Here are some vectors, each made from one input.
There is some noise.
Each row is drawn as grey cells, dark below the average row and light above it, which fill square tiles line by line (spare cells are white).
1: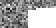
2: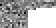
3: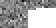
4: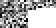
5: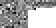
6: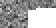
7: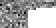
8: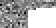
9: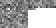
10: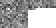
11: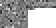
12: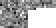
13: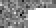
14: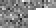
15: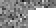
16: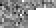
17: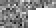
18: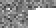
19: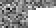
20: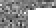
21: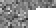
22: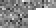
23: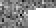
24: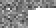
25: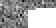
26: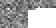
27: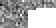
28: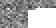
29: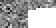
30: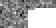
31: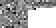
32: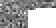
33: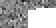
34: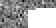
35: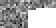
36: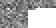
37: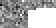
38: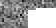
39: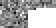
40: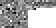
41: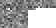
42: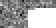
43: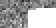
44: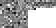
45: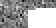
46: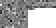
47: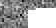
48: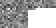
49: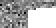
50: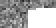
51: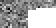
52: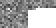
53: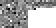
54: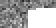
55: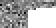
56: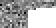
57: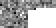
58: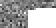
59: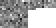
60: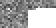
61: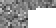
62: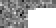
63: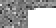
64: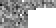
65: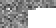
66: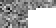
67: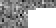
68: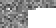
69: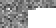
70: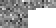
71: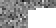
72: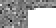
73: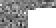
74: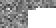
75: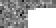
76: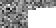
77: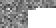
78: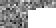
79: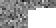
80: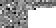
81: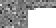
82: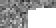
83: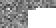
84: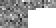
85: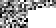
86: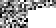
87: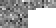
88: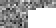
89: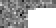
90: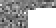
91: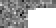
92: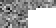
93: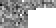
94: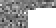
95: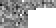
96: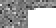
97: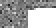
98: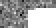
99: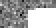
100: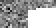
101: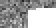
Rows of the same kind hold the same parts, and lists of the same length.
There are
2 kinds of row.
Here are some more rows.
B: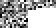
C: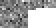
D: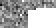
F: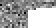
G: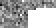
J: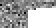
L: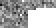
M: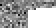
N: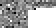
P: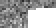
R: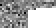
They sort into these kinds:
B
C, D, F, G, J, L, M, N, P, R

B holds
a fixed value.
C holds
four true/false values.
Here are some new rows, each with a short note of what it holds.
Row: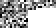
a fixed value
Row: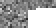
four true/false values
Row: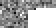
four true/false values
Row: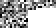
a fixed value
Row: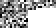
a fixed value
